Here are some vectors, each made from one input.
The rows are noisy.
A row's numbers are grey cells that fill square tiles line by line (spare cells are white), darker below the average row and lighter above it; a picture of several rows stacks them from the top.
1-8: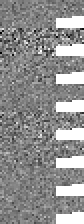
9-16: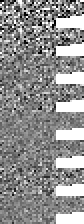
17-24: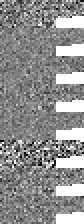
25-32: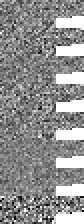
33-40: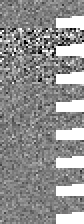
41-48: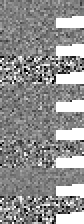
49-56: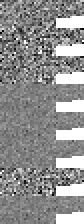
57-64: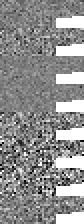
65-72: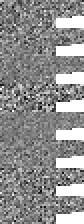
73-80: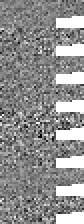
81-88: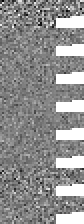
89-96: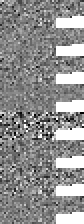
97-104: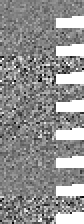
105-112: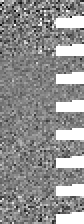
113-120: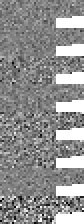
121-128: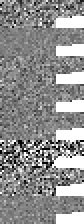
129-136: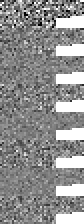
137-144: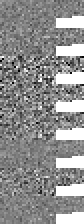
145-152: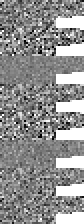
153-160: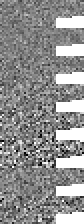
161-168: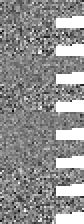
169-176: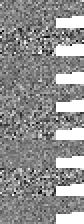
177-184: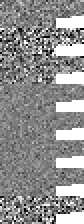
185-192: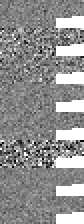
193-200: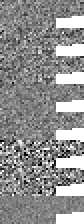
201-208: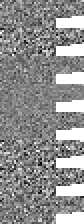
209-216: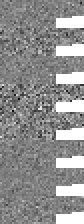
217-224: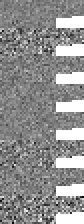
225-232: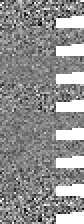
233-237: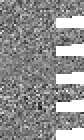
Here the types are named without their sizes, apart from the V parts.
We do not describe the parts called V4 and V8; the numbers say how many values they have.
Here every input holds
a point on a line and a value of V8, together with either a point on a line and a true/false value, or a value of V4.
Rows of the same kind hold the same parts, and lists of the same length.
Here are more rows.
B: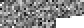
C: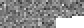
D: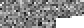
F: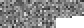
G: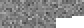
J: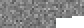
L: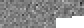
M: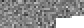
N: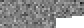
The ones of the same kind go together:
B, C, D, F, G, L
J, M, N

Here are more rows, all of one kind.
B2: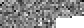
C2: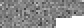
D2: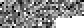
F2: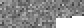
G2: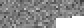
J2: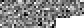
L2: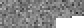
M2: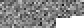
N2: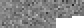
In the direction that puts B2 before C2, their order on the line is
N2, F2, L2, B2, M2, C2, D2, J2, G2.
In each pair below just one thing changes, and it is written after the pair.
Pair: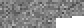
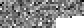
the place on the line
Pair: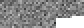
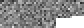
the place on the line
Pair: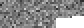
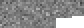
the value of V4
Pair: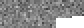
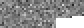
the place on the line
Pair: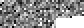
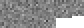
the value of V4
